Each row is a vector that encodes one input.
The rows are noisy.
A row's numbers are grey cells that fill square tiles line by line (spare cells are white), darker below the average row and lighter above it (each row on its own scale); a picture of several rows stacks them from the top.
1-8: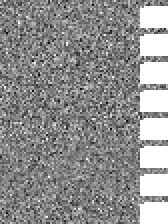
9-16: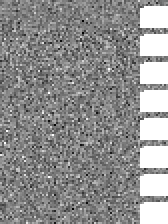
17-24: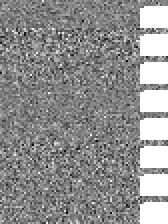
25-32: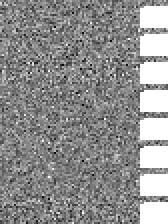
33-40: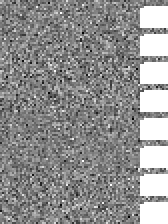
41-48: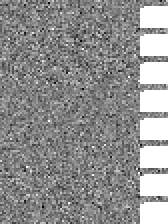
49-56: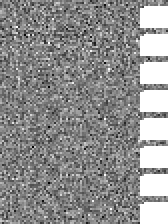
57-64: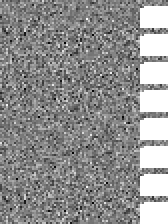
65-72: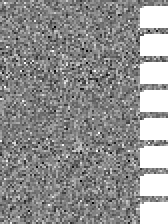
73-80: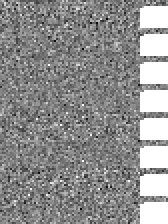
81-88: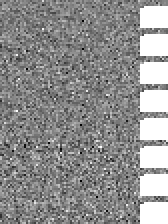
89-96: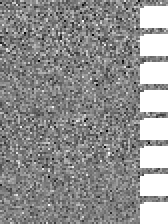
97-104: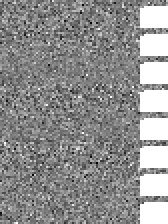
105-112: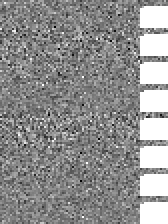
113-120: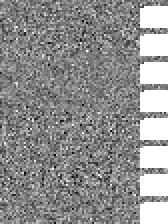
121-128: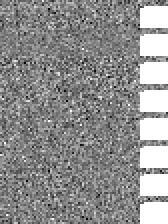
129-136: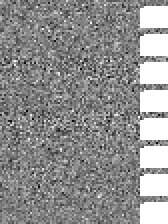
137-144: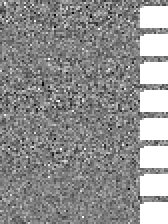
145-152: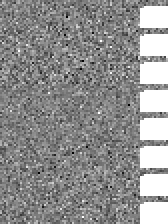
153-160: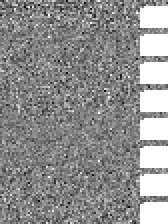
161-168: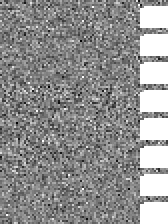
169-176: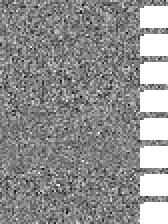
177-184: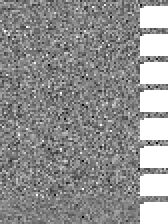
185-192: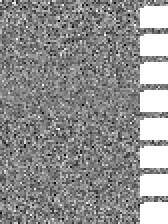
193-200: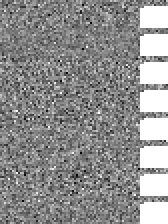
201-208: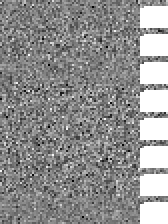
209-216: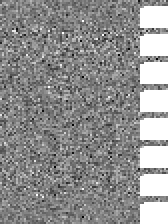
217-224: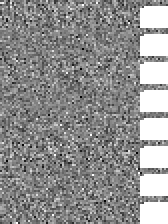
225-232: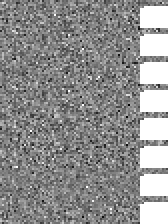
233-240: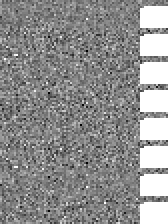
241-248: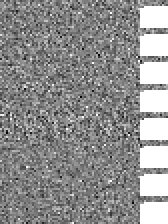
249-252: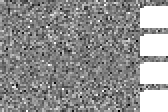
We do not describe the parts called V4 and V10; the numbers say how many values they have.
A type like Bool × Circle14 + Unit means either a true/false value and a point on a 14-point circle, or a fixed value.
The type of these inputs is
Bool × Bool × Bool × V10 + Circle8 × Tree8 + V4 × V4.
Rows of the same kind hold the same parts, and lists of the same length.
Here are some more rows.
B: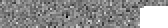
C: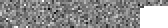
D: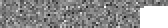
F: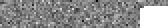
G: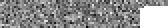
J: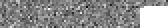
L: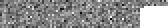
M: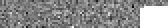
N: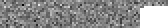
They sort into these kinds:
B, D, J, L
C, F
G, M, N

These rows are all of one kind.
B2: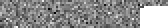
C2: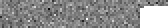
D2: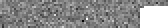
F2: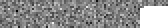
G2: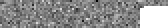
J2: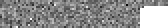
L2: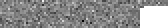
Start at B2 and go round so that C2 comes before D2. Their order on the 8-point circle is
B2, C2, D2, L2, J2, F2, G2.
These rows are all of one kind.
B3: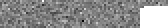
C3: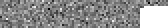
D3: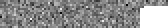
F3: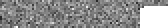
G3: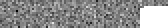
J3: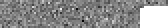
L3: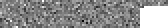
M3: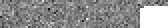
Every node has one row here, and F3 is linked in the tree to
D3.
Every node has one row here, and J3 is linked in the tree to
B3 and G3.
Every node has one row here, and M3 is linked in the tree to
C3.
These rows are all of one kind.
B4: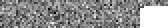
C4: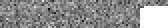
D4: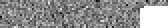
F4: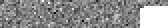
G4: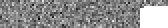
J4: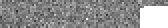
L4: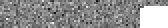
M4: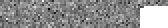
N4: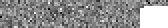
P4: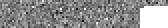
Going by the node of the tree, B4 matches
D4 and N4.
